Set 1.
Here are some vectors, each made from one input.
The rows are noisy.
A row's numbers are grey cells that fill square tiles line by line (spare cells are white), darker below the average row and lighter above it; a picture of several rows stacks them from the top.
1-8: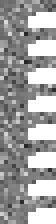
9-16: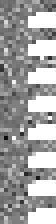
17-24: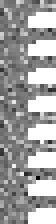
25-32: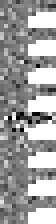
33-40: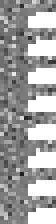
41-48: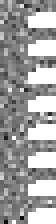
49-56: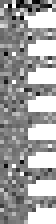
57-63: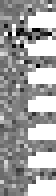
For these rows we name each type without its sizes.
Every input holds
either a fixed value, or a label and four true/false values.
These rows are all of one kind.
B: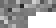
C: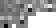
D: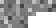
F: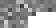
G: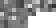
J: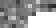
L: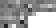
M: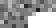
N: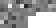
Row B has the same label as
D and F.
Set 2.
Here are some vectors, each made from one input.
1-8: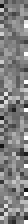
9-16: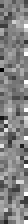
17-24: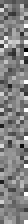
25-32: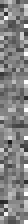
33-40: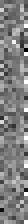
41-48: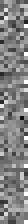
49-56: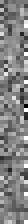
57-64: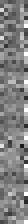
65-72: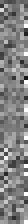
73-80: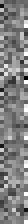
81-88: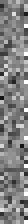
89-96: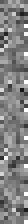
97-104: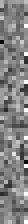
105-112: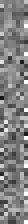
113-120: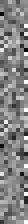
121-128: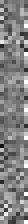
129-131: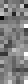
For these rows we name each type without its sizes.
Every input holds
a point on a line, together with either a fixed value, or four true/false values.
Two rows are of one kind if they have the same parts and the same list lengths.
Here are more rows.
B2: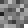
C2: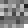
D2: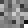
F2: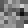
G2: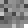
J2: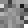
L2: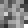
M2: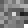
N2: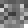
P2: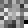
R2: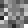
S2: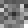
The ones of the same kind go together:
B2, C2, F2, G2, M2, N2, R2, S2
D2, J2, L2, P2

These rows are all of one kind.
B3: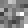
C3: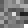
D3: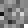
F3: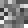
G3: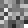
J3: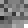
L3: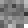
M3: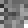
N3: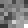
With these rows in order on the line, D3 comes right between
B3 and L3.
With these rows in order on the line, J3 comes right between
B3 and M3.
